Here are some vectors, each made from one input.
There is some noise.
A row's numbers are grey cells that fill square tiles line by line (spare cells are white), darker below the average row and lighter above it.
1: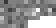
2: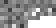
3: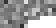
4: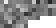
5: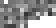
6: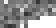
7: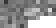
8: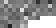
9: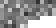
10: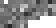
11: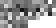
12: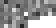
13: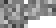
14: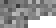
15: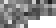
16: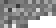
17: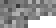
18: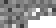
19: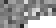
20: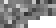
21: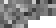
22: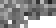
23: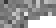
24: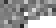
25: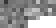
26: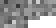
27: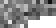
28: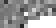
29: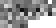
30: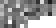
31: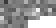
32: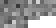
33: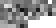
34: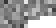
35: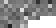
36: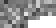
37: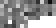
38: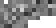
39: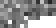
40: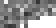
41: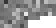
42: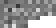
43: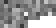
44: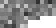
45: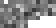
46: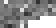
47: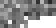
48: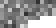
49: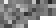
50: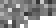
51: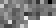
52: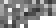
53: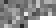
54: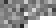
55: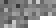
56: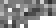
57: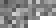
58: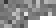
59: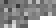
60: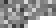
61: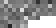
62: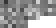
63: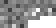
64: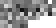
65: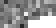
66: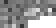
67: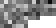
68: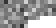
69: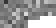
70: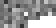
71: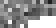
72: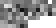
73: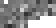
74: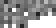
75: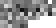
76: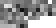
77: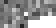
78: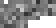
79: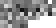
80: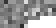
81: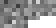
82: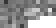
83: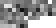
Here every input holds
either a point on a 10-point circle, or a fixed value, or three true/false values.
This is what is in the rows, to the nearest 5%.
About 40% of them hold a point on a 10-point circle. About 10% of them hold a fixed value. The rest hold three true/false values.
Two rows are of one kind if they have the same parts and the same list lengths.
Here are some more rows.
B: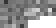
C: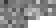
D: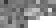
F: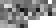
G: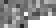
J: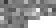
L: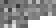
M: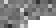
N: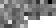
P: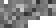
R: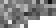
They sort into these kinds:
B, C, D, G, J, L
F
M, N, P, R

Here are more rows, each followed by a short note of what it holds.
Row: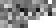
a fixed value
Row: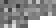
three true/false values
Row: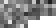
a point on a 10-point circle
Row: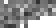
a point on a 10-point circle
